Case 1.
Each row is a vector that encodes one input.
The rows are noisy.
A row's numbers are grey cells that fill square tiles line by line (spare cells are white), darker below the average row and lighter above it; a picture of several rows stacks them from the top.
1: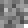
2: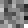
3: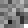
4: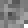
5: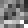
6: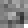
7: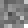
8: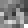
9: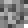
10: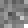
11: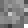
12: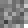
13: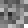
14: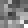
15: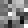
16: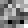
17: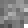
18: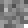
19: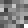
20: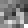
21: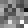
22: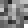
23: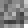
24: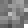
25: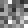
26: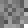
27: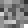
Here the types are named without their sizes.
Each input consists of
a label.
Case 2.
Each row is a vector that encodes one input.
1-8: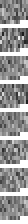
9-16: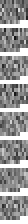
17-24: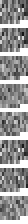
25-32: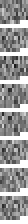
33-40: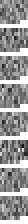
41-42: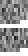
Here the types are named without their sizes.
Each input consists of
a point on a line.
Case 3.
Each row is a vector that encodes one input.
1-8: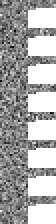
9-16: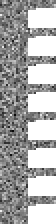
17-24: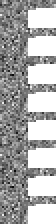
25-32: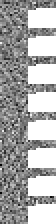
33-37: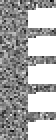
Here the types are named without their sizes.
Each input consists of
a label.
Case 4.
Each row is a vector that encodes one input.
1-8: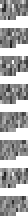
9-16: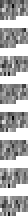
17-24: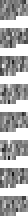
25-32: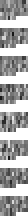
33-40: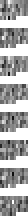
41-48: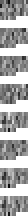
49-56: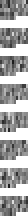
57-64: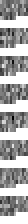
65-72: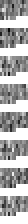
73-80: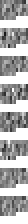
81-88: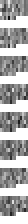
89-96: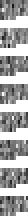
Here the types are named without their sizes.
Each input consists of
a point on a circle.
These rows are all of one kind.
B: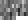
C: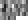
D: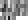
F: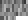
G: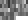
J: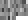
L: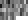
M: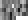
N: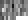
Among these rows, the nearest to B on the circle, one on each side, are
G and M.
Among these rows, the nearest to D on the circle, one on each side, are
C and J.
